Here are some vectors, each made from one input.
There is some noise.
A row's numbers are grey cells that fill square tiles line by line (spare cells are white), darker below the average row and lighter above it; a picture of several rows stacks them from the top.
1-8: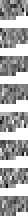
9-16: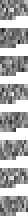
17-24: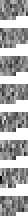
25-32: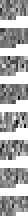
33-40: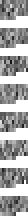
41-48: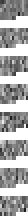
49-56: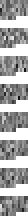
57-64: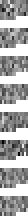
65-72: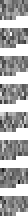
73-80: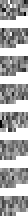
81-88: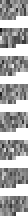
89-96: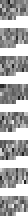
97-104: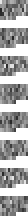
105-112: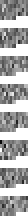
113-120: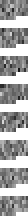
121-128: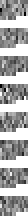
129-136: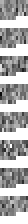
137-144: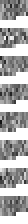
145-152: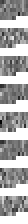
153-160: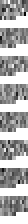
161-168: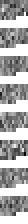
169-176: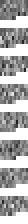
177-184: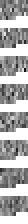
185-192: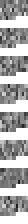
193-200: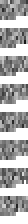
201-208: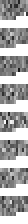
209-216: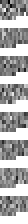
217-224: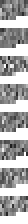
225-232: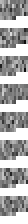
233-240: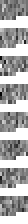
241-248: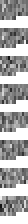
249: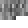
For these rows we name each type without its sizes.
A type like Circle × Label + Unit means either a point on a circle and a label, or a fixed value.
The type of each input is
Line.
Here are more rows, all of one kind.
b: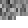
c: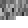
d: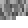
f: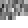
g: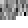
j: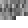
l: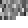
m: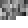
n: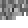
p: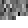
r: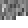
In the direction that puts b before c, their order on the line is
f, b, g, d, j, r, p, m, c, n, l.
